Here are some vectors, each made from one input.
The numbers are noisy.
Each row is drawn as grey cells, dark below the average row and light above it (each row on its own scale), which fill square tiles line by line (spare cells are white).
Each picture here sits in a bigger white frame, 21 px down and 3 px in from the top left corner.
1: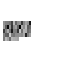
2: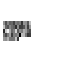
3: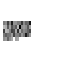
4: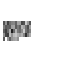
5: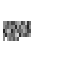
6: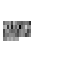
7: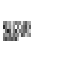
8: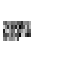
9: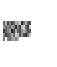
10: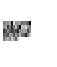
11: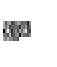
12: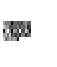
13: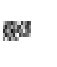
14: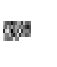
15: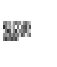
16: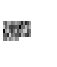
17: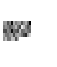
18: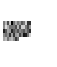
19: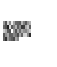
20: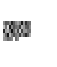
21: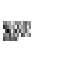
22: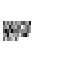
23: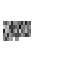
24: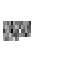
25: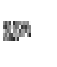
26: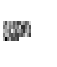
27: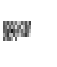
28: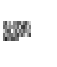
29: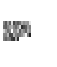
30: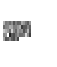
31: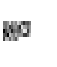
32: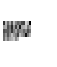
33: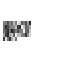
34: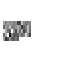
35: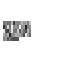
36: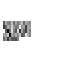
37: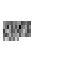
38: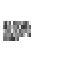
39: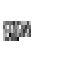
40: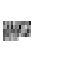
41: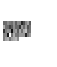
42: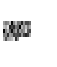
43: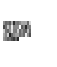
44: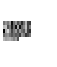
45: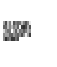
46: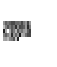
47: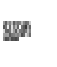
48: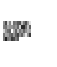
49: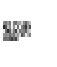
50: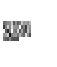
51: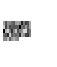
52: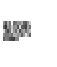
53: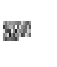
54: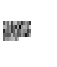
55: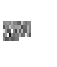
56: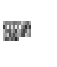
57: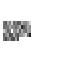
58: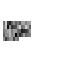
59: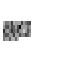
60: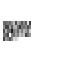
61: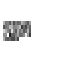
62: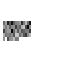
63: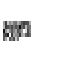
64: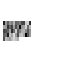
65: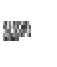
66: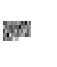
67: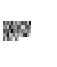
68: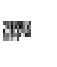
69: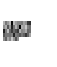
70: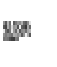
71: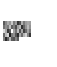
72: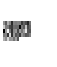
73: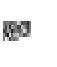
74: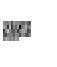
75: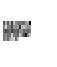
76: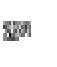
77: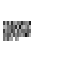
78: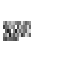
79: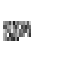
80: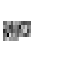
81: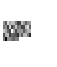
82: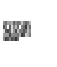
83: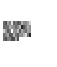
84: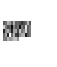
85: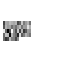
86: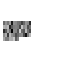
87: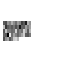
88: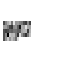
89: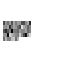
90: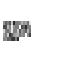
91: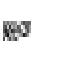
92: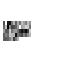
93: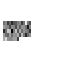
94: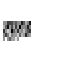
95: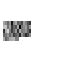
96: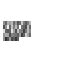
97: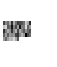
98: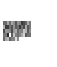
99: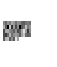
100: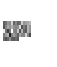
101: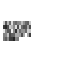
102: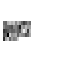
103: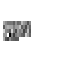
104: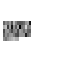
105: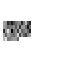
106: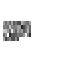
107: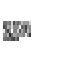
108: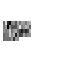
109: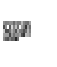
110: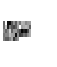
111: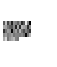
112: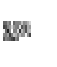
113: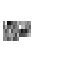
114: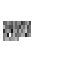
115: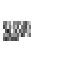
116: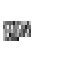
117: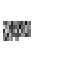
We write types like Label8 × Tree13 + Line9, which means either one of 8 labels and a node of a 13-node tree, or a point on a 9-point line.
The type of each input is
List2(Circle6).
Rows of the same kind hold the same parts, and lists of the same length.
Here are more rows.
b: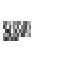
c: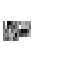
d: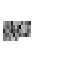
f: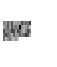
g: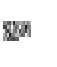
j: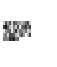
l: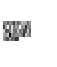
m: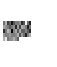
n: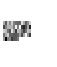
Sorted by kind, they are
b, g, j, l, n
c
d, f, m

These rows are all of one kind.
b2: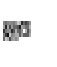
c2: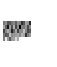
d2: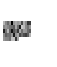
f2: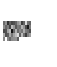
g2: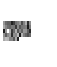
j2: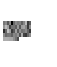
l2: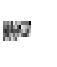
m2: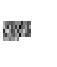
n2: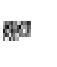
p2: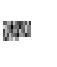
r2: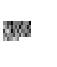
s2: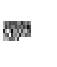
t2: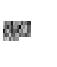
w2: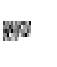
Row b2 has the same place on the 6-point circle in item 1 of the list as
p2, s2 and w2.
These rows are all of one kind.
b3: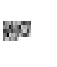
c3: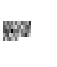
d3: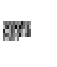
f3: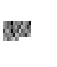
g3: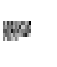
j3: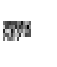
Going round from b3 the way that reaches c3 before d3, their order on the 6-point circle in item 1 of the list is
b3, c3, f3, g3, d3, j3.
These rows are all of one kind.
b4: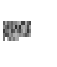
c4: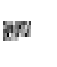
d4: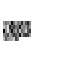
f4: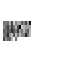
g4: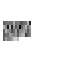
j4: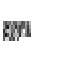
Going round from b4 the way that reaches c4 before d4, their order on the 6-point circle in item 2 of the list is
b4, c4, g4, f4, d4, j4.
